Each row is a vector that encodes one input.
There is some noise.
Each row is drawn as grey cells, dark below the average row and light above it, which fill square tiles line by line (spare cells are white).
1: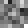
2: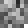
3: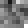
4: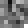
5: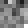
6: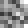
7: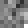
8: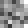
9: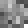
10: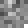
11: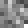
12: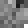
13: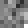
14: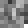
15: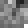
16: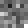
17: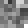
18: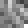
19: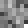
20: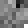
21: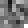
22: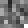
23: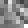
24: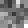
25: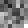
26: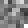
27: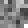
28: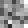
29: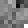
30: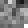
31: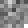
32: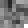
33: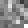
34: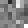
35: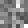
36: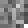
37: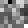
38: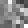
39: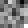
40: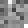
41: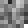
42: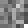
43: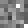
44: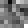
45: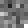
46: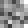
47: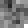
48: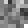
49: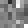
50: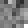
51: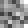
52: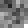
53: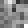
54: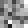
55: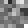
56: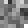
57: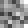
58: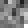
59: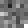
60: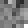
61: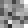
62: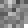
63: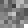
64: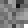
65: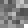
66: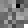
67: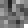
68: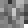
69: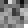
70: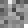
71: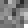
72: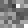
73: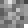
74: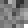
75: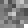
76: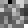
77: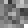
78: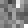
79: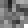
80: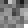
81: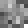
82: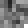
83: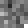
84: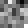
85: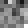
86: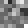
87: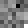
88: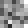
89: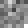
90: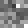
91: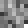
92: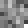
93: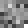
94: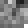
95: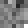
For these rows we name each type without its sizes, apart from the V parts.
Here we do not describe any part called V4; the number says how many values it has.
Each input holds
a list of items, each a true/false value and a value of V4.
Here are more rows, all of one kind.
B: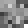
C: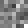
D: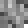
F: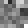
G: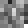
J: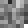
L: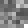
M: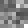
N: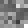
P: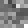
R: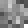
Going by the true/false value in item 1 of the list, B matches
D and R.
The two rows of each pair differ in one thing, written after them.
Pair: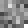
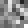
the value of V4 in item 2 of the list
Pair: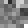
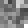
the value of V4 in item 2 of the list
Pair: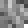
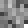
the value of V4 in item 2 of the list
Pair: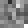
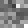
the true/false value in item 2 of the list
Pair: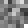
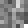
the true/false value in item 2 of the list
